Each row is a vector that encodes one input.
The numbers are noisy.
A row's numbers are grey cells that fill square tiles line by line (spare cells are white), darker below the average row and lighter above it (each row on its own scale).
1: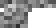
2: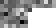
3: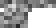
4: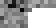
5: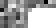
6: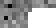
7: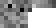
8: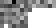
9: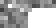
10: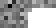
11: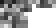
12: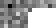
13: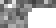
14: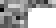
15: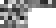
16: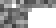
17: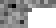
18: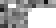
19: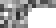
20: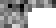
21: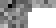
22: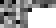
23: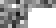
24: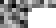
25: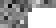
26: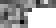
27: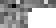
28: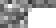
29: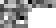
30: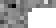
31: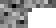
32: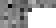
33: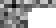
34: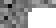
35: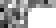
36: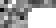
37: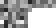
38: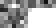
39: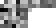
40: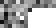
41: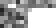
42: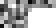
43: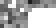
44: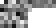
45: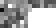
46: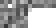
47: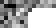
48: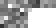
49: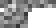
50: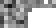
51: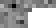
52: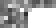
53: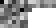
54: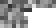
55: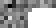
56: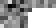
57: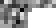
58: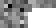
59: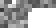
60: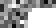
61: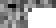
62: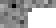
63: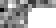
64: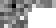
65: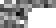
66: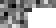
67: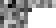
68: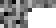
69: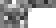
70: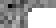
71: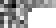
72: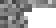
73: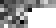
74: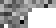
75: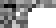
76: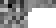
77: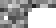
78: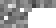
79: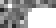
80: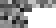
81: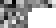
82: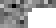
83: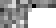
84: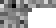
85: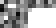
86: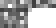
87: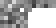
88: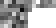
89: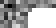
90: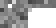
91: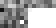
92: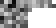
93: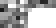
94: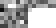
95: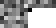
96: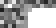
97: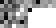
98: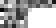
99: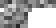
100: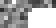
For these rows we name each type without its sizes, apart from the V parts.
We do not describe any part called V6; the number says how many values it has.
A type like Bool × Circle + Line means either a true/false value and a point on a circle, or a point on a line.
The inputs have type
Bool × (Tree + Unit) × V6 + Unit.
